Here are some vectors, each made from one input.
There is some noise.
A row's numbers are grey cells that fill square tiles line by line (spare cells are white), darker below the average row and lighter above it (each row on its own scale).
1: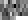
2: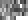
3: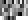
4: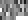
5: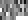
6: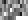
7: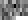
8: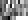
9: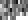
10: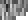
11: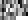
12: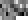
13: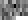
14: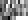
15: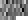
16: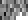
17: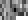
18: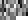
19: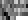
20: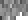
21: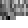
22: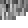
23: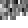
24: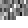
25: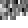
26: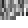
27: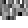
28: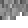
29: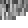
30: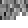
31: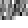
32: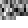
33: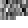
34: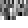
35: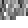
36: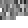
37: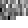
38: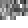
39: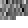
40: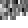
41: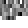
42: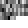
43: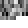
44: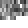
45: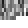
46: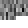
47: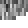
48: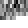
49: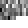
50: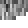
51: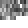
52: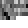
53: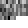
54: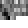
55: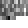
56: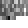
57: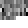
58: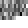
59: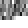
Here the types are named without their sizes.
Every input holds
a label, together with either a fixed value, or three true/false values.
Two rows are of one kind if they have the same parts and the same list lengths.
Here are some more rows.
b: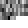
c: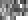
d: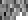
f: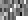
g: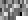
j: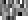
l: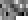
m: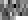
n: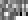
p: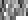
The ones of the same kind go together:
b, f, g, j, l, m, n, p
c, d

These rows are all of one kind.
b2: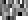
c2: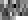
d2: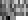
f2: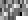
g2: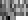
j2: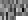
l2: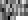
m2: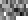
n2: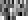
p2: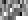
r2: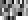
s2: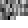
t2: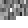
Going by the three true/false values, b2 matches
d2, g2 and j2.
